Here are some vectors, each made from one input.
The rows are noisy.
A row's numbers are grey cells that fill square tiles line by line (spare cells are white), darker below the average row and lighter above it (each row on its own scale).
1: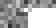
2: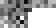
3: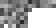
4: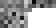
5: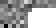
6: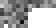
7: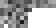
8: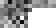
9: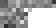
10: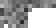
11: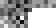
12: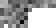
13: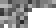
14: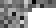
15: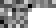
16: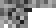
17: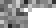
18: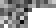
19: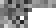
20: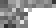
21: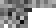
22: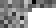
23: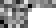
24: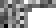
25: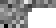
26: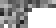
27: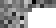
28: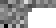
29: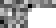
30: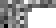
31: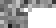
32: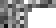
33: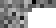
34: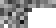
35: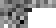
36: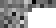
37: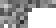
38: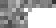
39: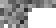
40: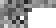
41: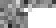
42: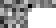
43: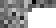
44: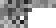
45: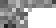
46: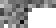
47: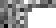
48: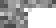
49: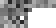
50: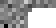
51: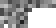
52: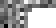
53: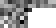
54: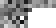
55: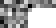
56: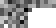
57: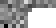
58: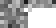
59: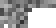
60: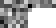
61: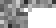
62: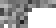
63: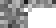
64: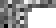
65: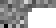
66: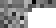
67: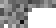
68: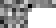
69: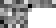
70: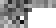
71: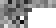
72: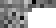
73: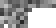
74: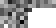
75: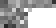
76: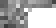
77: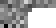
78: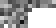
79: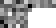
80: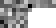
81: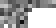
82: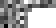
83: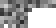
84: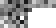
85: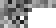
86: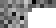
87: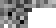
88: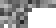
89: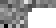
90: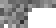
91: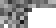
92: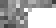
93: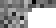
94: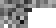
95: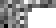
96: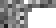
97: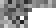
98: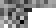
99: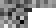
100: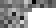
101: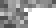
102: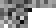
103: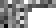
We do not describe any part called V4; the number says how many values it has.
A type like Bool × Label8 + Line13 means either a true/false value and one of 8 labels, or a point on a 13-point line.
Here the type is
Bool × (Line6 + V4).
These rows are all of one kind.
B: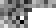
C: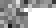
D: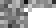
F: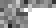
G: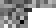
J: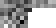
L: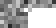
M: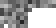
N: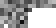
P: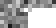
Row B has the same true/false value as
G, J, M and N.
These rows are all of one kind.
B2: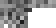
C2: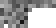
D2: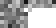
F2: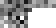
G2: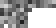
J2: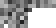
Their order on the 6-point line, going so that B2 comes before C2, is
D2, F2, B2, J2, G2, C2.
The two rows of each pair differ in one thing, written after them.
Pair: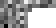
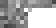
the true/false value
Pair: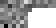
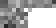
the true/false value
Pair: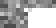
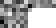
the true/false value
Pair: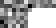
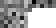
the value of V4
